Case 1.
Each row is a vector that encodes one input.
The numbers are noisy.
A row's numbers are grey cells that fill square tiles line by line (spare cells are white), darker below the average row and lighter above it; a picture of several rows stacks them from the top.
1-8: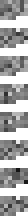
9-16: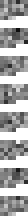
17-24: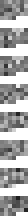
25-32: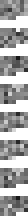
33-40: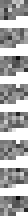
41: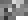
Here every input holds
one of 5 labels.
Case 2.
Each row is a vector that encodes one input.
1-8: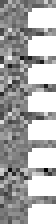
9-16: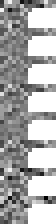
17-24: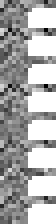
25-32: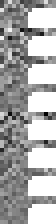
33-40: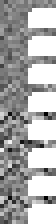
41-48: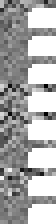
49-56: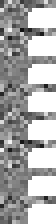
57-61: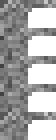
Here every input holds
a point on a 7-point line.
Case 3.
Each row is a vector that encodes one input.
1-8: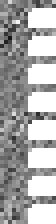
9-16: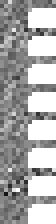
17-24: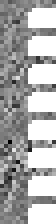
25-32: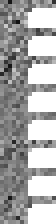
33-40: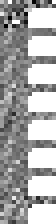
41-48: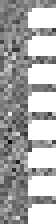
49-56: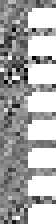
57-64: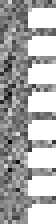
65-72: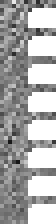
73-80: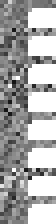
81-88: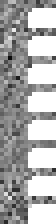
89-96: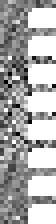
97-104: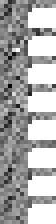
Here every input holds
a point on a 10-point line.
